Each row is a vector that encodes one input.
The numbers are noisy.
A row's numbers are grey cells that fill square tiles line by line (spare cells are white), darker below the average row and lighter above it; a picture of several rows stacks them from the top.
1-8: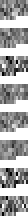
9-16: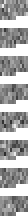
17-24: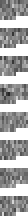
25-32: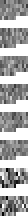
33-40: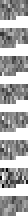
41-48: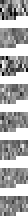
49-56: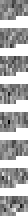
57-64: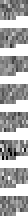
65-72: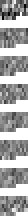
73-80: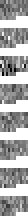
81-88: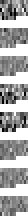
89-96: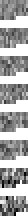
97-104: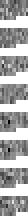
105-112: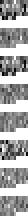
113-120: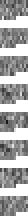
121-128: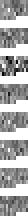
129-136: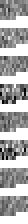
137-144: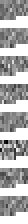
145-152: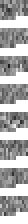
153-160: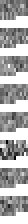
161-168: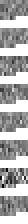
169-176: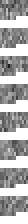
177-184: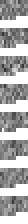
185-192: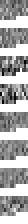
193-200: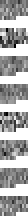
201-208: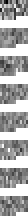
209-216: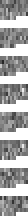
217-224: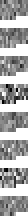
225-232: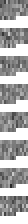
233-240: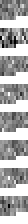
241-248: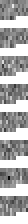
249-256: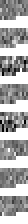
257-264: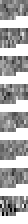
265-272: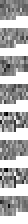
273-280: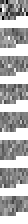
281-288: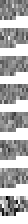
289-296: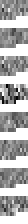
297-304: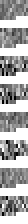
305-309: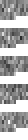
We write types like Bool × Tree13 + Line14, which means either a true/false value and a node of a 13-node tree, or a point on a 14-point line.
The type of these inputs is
Line10 + List2(Line15).
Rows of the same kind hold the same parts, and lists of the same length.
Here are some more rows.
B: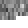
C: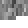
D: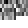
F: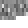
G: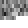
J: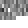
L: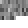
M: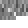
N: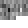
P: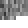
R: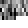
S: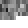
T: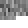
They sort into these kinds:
B, F, G, J, L, M, N, P, S, T
C
D
R

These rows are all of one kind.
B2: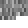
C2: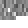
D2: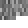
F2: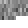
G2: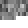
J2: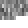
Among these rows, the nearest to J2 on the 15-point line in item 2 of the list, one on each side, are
B2 and G2.
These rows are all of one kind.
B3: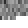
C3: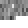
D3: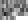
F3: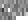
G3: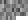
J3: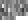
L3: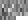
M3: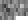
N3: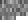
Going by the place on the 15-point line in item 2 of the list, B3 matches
D3 and M3.
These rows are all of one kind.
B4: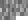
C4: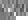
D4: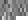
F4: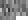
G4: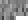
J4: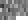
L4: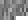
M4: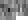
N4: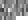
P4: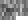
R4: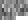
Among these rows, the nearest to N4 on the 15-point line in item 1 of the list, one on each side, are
C4 and R4.
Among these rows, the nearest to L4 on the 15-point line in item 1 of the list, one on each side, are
D4 and G4.
